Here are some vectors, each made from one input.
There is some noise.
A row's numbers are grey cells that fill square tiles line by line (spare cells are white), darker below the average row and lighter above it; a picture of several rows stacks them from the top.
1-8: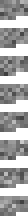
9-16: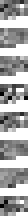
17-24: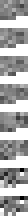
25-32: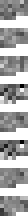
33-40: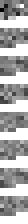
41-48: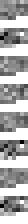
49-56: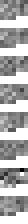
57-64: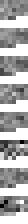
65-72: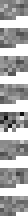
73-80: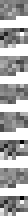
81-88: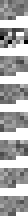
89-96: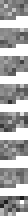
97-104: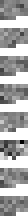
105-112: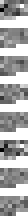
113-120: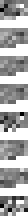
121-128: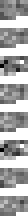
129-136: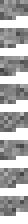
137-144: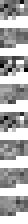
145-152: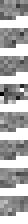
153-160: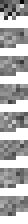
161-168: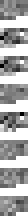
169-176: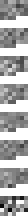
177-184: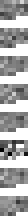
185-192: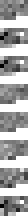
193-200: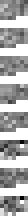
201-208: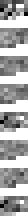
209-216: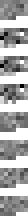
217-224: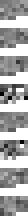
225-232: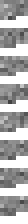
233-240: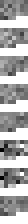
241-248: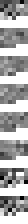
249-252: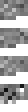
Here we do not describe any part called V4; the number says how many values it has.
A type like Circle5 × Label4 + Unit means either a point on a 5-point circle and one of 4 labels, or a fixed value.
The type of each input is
Bool × Bool × Bool × Bool × V4 × V4 + List2(Circle5).
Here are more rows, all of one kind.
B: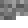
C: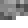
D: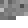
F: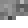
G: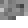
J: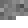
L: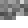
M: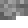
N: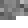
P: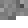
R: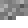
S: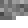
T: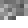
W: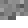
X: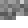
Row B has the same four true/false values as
G, J, N and S.
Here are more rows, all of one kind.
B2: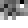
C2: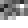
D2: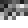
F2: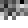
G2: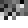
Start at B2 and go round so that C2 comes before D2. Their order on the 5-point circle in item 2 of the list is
B2, F2, C2, D2, G2.
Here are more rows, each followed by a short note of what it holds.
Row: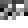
the empty list
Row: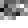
a list of one item
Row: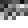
a list of two items
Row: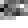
a list of one item
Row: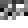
the empty list
